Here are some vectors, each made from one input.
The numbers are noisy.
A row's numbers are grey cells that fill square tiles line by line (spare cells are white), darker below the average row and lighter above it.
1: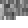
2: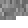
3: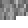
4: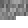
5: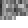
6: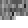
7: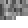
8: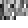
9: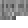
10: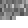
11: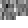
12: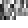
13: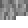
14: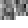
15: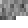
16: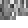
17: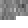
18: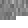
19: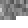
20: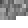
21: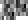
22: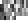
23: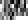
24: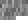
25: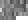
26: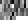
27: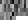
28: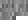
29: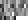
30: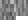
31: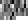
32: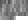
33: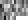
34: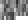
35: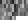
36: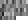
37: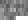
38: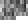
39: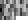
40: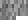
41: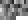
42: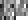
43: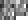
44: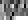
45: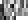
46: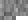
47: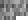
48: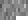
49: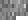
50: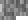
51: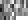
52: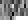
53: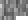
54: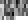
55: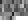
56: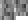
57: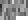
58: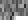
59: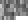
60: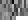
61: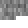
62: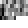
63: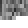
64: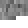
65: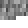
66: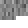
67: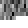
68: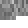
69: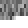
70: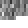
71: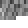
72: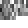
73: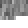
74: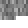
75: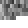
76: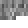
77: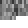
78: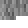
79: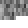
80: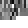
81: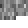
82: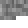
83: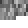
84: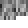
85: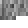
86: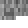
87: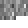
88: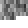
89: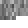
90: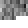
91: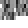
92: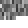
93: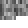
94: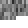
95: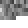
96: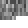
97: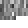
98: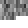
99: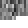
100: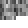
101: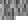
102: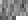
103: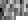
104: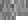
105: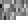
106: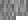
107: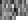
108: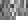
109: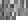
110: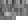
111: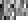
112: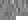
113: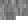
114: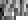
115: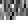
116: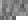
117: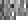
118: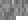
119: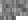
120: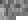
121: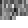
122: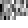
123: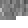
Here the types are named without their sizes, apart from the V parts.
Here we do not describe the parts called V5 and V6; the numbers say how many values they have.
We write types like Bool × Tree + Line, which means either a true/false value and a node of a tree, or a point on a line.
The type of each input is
Bool × (Line + V5) + V6.
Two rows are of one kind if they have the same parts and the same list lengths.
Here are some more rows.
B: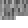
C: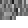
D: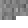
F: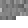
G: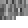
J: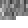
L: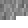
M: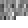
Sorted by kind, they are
B, D, L, M
C, G
F, J

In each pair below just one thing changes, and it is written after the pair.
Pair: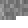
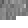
the true/false value
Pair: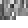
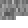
the place on the line
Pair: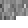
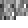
the true/false value
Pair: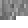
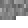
the true/false value
